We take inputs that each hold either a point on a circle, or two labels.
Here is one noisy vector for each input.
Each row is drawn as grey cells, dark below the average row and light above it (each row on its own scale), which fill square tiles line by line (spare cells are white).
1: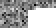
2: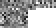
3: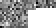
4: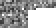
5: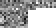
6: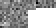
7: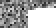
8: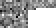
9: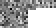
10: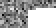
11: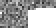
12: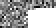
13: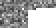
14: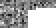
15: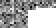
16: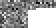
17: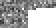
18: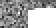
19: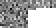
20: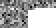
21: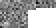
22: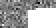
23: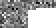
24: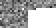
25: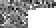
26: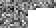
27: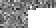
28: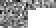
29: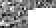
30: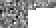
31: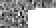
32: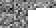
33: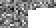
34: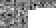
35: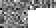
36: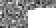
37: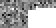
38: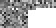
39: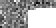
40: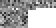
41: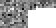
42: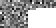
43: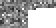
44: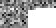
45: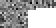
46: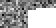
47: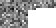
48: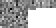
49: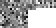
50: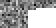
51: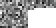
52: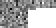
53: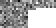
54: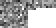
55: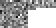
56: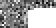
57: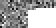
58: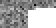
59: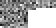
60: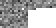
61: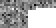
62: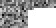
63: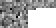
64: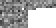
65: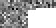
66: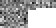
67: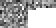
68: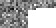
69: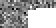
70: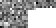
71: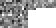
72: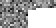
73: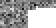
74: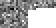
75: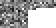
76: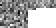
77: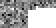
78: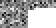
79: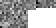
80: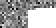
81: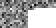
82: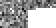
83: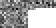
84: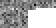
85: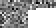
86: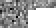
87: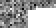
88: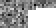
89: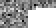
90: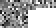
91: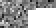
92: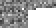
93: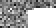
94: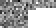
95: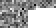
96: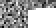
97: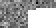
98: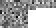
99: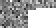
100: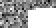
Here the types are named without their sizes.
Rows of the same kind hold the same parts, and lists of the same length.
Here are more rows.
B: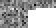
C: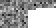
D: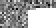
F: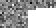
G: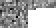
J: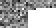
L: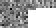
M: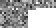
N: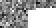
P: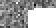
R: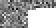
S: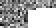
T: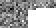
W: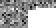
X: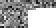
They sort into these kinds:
B, C, D, F, N, P, R, W, X
G, J, L, M, S, T

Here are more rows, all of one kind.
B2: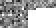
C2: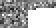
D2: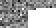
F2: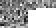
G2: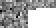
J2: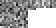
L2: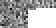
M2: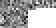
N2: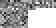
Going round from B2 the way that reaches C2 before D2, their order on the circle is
B2, C2, G2, L2, J2, M2, F2, D2, N2.
